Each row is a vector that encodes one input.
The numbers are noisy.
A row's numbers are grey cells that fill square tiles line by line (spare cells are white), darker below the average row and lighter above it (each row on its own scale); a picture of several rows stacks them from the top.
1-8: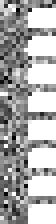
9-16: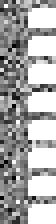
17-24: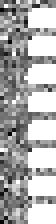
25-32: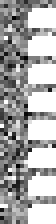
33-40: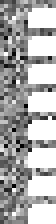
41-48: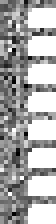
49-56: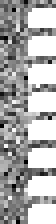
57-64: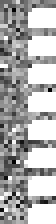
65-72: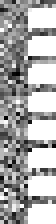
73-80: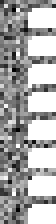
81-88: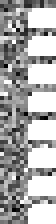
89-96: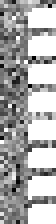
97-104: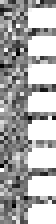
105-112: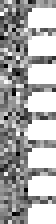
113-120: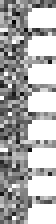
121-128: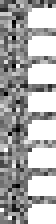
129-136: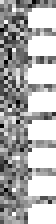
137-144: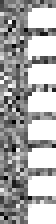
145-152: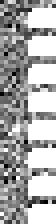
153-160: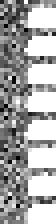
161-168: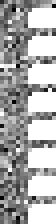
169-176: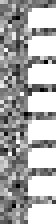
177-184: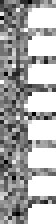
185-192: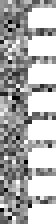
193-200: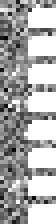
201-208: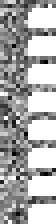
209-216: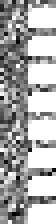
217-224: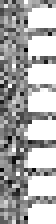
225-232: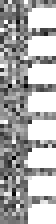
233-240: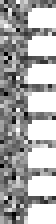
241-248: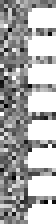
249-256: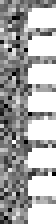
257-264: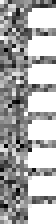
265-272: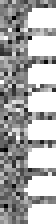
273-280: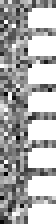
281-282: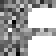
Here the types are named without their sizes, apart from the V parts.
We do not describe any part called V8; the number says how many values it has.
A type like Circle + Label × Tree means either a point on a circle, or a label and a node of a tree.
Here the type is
List(Bool × V8).
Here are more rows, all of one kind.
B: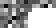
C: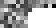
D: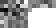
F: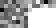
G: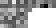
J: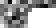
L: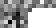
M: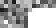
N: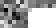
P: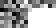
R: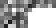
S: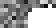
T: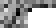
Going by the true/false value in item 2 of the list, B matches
F, G, P and R.
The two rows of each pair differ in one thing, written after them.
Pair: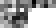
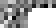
the true/false value in item 2 of the list
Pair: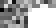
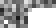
the true/false value in item 1 of the list
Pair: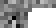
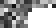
the value of V8 in item 2 of the list
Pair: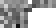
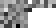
the value of V8 in item 2 of the list
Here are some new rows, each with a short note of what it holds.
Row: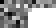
the empty list
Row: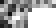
a list of one item
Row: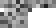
a list of one item
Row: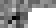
a list of two items
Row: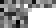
the empty list
